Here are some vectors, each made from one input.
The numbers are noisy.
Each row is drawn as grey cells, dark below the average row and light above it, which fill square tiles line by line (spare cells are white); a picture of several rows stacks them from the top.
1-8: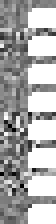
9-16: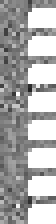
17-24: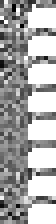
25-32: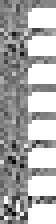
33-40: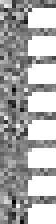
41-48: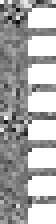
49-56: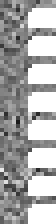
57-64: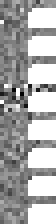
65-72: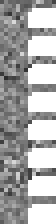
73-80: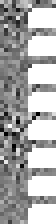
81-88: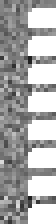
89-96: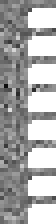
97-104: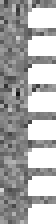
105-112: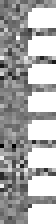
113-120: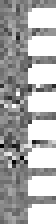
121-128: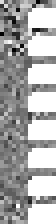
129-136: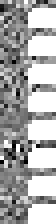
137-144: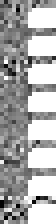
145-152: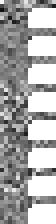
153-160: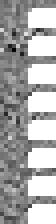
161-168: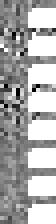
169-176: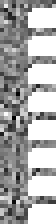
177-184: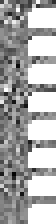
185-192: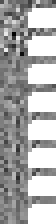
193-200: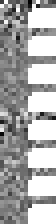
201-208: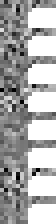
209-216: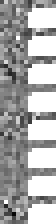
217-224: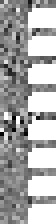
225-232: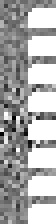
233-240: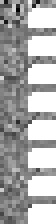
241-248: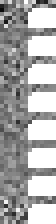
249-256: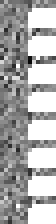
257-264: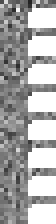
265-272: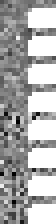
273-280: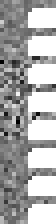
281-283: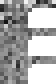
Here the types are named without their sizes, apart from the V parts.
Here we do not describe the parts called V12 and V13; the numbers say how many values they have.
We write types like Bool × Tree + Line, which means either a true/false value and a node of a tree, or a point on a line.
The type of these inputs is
Line + (Tree + Unit) × (Unit + V12 × V13).
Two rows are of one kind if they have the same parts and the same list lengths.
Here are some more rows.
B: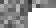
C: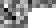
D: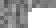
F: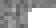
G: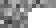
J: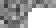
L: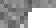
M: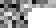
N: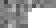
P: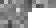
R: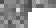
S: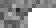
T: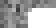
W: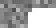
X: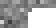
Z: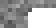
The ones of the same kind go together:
B, J, L, P, S, X, Z
C, M
D, F, T
G, R, W
N

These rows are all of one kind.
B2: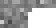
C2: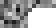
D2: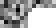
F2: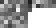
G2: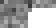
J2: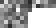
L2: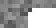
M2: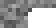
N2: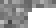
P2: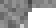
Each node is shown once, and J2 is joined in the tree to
F2 and N2.
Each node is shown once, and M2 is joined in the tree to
L2.
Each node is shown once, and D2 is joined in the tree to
G2 and P2.
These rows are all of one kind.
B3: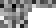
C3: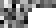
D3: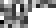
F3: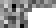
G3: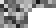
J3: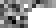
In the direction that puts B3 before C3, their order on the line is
B3, F3, J3, G3, C3, D3.
